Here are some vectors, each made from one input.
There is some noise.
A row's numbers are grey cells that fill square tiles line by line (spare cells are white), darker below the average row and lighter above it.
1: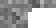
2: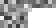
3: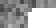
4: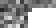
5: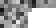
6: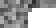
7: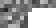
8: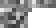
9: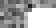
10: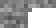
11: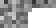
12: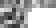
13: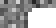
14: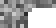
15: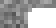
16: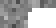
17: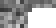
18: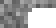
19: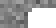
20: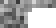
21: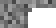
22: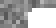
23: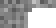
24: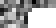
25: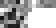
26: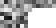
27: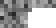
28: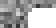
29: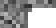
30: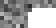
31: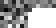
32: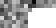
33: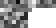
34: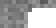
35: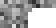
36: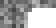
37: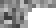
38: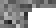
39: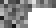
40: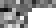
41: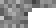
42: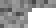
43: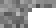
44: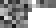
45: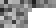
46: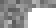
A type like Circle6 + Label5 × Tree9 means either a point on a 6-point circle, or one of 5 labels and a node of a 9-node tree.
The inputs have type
Line5 + Tree7.
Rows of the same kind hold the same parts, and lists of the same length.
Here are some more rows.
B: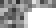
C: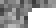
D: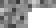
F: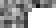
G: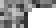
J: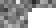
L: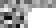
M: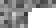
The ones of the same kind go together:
B, C, D, M
F, G, J, L

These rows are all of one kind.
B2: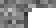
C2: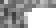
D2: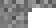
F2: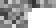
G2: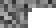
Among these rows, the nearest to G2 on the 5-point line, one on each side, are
B2 and F2.
